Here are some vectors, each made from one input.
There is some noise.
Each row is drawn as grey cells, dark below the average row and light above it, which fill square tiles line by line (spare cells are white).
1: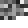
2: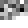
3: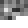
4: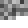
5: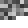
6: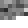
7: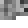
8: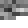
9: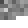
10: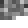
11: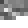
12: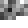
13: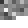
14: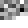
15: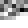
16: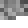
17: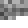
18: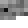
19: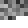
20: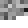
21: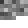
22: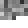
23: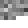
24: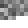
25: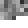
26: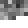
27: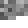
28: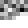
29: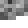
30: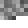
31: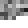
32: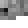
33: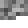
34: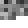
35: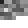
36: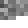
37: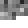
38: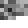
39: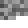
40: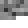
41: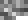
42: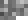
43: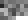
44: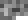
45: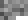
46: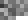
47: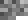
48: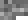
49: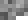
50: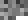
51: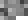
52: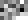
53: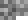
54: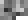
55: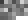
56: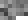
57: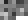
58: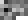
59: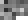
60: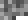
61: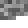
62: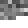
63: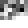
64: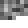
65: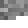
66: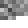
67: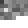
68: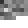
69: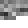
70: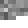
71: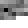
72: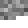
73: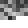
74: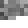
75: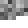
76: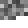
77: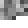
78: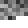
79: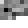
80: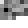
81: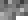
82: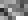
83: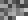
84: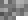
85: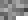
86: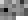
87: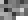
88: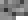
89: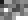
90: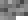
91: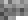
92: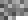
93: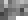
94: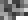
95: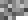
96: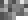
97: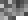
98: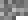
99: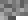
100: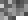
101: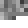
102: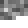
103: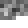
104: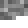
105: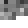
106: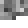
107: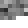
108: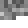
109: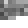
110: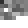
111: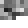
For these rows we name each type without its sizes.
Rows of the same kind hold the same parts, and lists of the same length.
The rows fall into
2 kinds.
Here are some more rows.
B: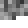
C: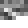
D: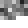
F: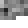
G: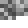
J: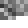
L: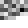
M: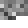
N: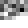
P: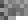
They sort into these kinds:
B, C, D, F, G, J, M, P
L, N

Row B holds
a node of a tree and a true/false value.
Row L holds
a fixed value.
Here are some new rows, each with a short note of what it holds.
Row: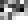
a fixed value
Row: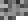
a node of a tree and a true/false value
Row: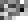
a fixed value
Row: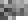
a node of a tree and a true/false value
